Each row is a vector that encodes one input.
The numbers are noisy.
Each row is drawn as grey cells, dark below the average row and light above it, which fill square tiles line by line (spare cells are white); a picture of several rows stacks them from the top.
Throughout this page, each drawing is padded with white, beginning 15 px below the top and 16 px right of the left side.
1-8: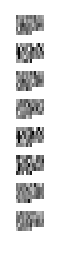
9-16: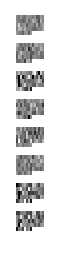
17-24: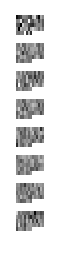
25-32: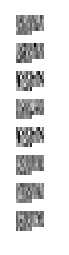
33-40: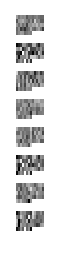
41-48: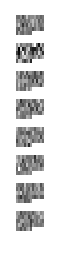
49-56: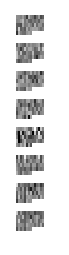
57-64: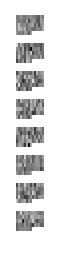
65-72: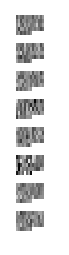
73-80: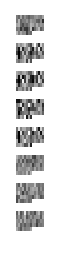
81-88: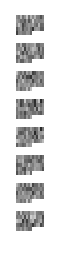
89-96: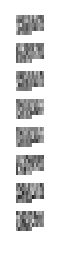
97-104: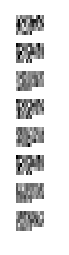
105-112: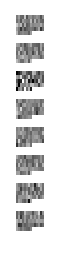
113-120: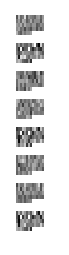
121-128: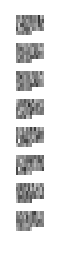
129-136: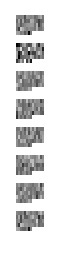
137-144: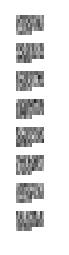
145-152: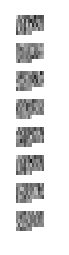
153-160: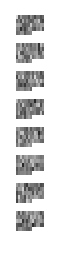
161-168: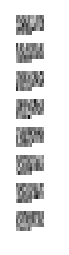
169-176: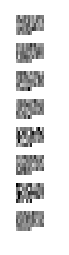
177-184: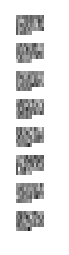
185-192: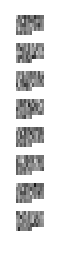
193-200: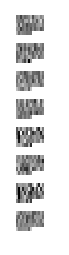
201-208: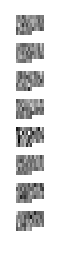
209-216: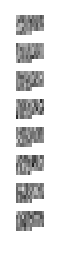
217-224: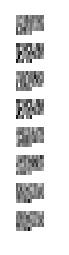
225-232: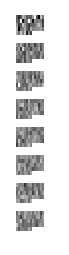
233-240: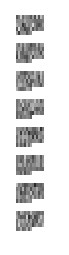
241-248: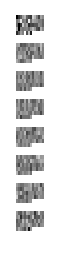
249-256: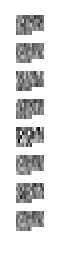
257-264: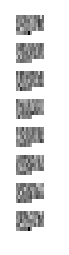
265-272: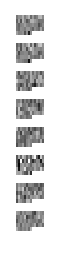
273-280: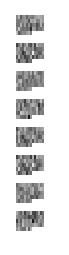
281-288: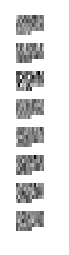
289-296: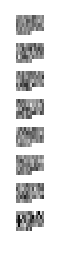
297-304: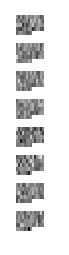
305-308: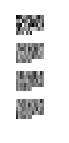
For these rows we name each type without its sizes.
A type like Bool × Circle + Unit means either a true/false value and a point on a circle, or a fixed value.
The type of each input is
((Bool × Bool × Bool × Bool + Label) × Label + Line) × Tree.
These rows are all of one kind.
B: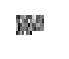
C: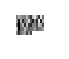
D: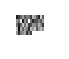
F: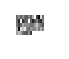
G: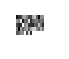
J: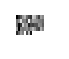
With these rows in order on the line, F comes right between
C and D.
